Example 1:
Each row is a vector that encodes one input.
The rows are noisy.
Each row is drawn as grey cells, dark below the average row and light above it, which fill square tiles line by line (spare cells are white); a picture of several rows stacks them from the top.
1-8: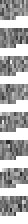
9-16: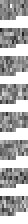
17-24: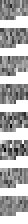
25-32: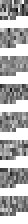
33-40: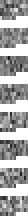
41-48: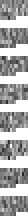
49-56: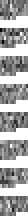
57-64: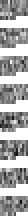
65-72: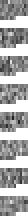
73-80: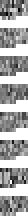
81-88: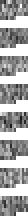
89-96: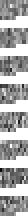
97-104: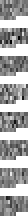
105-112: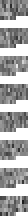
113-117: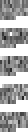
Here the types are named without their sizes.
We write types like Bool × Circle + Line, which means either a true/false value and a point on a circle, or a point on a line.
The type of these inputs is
Circle × Line.
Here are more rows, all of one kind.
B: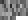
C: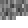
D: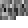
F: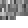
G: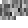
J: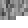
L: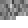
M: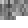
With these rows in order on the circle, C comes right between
G and J.
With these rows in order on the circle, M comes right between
D and F.
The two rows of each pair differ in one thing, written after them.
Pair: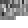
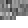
the place on the line
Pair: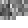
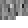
the place on the line
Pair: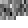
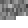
the place on the circle
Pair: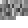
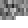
the place on the line
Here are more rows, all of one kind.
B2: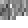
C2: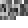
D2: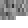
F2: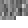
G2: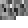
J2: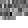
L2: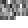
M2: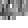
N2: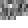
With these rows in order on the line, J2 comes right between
D2 and L2.
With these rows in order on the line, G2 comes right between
C2 and F2.
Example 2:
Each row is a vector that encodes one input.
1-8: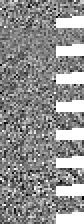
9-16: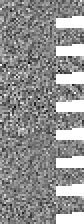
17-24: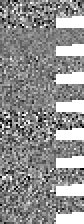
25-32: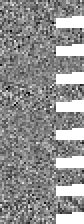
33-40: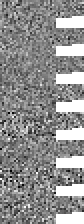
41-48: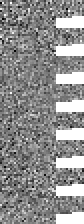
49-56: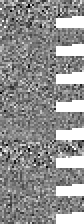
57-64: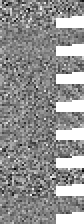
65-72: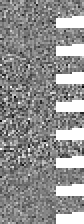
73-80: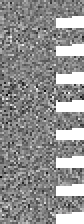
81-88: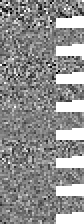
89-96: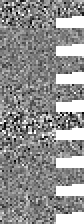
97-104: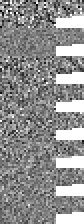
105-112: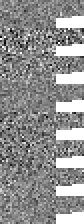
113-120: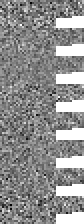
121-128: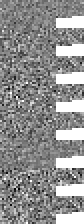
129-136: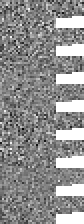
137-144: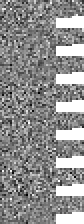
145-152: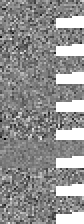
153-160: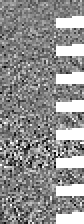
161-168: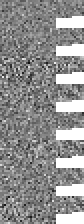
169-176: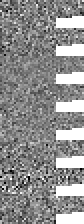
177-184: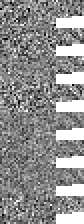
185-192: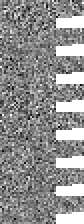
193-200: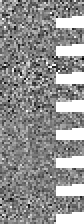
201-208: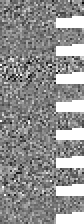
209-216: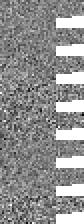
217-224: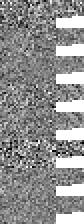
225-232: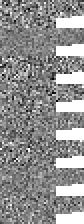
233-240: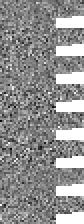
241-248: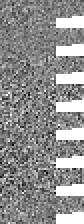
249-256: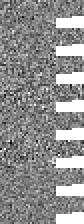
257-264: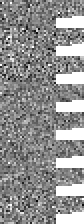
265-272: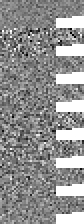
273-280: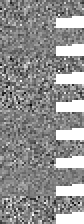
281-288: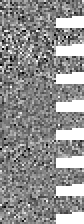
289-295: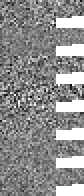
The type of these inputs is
Tree9 + Tree15.
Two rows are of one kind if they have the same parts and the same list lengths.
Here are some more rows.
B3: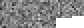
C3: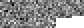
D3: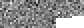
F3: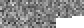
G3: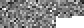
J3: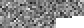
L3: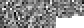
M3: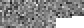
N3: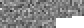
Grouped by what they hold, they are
B3, D3, J3, L3, M3, N3
C3, F3, G3

